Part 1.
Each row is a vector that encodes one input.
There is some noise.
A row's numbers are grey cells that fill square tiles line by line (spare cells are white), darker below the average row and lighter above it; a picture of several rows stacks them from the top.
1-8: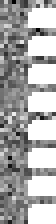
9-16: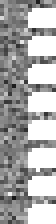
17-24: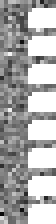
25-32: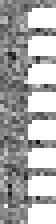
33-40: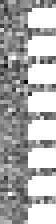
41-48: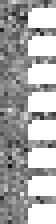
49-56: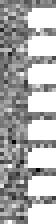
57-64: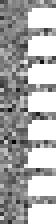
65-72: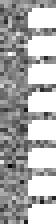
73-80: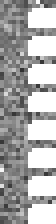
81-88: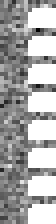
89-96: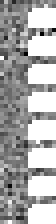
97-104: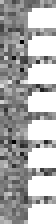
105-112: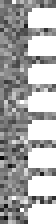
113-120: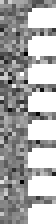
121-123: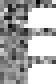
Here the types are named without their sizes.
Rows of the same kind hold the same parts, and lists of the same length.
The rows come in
3 kinds.
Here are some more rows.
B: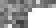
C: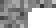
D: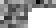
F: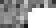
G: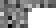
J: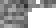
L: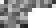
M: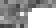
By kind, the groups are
B, J
C, F, G
D, L, M

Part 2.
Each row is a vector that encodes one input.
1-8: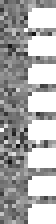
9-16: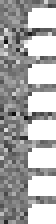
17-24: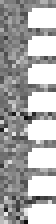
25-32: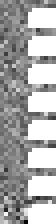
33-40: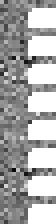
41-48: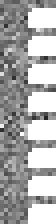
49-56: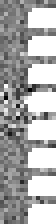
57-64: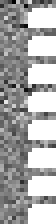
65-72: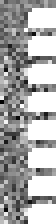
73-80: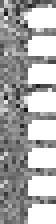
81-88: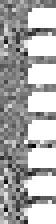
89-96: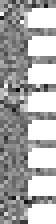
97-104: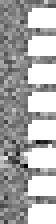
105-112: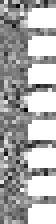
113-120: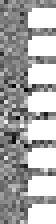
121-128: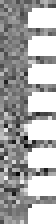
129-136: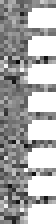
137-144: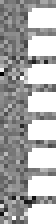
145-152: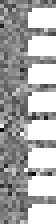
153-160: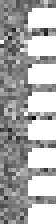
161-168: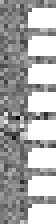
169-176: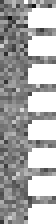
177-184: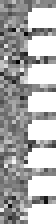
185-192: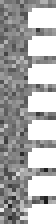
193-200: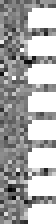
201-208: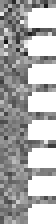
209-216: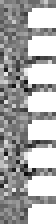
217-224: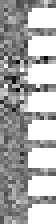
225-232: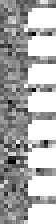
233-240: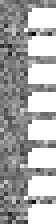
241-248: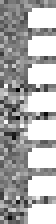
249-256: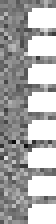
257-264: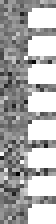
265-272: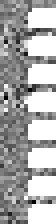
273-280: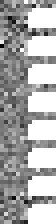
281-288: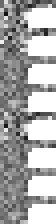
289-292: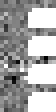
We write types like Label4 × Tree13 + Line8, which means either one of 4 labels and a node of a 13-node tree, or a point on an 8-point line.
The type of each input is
Bool × Label11 + Line6.
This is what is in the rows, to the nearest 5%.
About 70% of them hold one of 11 labels and a true/false value. The rest hold a point on a 6-point line.
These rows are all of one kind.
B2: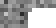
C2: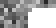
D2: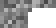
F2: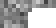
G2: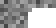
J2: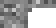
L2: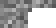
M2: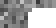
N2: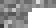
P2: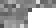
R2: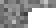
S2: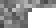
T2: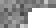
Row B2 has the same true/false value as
G2, M2, R2 and T2.
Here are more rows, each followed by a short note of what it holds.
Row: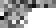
a point on a 6-point line
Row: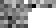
a point on a 6-point line
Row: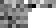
a point on a 6-point line
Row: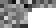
a point on a 6-point line
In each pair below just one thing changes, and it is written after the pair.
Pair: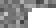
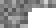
the label
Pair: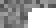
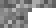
the true/false value
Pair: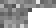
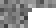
the true/false value
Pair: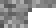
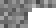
the true/false value
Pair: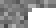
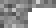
the true/false value
